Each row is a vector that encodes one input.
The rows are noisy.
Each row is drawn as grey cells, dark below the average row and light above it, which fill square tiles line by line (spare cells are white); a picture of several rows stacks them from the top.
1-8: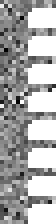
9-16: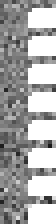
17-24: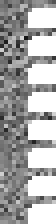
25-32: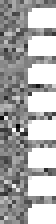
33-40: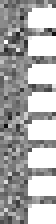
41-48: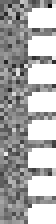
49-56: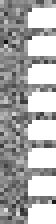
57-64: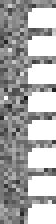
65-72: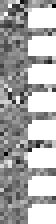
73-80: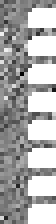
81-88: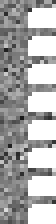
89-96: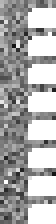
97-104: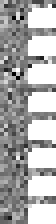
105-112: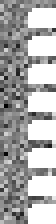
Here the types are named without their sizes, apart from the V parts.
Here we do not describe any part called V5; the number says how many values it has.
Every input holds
a value of V5, together with either two labels, or a value of V5.
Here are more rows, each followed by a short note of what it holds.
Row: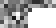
two labels and a value of V5
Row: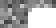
two labels and a value of V5
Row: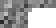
two values of V5
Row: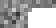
two values of V5
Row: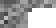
two labels and a value of V5
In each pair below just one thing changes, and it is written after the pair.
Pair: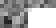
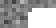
the value of V5
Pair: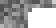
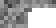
the value of V5
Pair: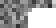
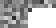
the value of V5
